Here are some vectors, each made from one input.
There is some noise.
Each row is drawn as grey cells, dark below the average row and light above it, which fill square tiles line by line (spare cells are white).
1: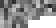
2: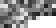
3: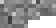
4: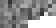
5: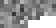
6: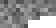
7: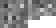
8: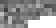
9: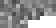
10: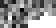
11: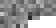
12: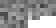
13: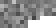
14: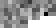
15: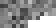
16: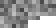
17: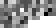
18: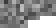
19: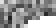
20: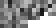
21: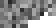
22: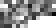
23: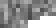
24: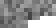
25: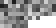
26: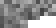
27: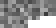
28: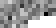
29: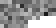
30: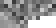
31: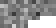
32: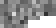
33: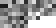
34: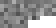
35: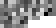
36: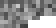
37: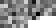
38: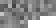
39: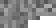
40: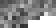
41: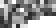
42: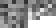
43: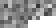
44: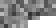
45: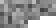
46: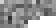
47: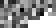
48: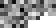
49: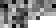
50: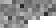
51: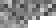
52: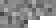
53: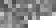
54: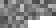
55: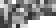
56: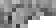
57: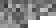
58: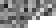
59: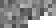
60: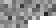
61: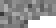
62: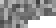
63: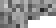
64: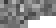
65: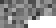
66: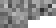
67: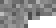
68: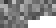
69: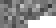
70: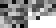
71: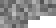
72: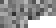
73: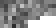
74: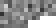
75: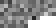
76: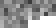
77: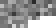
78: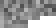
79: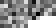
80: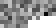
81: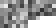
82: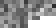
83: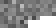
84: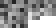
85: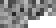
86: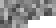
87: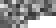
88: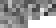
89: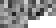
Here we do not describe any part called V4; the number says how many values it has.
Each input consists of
three true/false values, together with either a point on a 6-point line, or a value of V4.
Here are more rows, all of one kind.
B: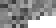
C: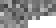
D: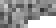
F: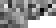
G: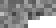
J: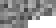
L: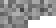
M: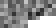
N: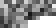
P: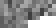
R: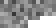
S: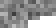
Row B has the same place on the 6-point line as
G, P, R and S.
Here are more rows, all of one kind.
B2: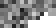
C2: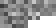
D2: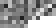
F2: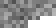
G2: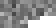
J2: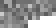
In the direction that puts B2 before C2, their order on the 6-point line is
G2, B2, D2, F2, J2, C2.
